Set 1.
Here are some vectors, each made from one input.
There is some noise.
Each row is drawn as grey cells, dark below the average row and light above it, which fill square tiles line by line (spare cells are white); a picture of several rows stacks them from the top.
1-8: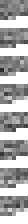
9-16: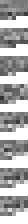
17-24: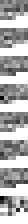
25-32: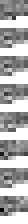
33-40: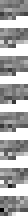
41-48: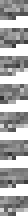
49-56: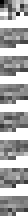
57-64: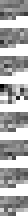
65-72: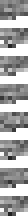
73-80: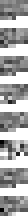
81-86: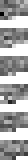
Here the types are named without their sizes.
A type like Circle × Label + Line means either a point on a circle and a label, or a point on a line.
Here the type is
List(Line).
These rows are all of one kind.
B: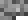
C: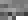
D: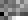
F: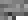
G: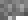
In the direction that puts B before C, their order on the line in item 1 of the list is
B, F, C, G, D.
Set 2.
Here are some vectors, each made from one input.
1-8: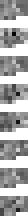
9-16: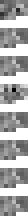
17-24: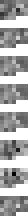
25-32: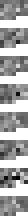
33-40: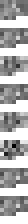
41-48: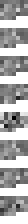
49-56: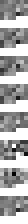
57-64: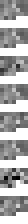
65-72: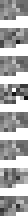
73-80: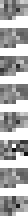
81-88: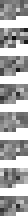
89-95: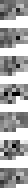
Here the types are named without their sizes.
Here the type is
Bool × Line.
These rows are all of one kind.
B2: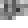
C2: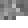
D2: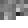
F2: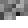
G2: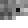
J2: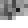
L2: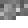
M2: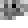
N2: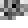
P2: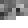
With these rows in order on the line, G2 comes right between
J2 and P2.
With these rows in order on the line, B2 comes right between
J2 and M2.
